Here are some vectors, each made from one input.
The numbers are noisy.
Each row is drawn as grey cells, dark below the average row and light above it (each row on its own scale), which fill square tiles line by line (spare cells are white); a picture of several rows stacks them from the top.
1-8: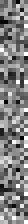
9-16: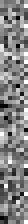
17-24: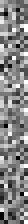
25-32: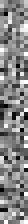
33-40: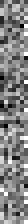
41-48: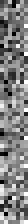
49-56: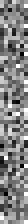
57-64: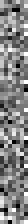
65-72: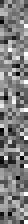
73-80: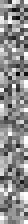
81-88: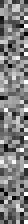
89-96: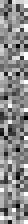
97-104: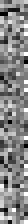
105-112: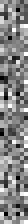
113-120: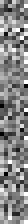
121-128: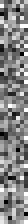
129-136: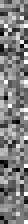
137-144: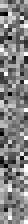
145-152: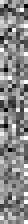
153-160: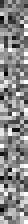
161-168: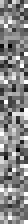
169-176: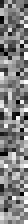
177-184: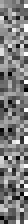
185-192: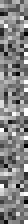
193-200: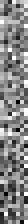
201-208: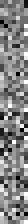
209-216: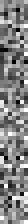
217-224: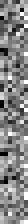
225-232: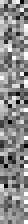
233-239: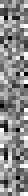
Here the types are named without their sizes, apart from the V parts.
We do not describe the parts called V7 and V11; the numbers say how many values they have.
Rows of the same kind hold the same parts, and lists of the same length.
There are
3 kinds of row.
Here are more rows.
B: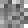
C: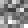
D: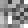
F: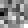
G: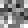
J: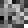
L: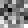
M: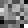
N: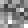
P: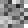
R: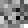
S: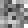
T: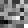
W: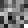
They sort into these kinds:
B, C, D, N, P, S
F, G, L, R
J, M, T, W

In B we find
a label and a value of V7.
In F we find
a label, three true/false values and a value of V7.
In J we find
a point on a line and a value of V11.
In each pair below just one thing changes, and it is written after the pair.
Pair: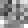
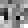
the value of V7
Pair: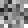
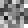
the label
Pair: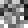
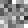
the value of V7
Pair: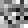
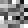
the label
